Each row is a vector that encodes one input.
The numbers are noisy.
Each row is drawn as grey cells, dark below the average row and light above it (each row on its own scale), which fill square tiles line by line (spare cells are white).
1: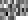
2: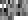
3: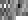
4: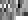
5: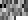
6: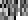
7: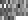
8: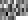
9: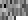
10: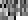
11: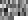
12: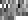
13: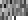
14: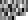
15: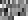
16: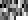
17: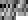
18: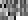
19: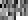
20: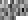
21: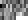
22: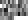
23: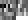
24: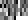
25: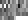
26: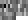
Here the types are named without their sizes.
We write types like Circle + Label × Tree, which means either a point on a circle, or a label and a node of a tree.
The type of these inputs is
Line.
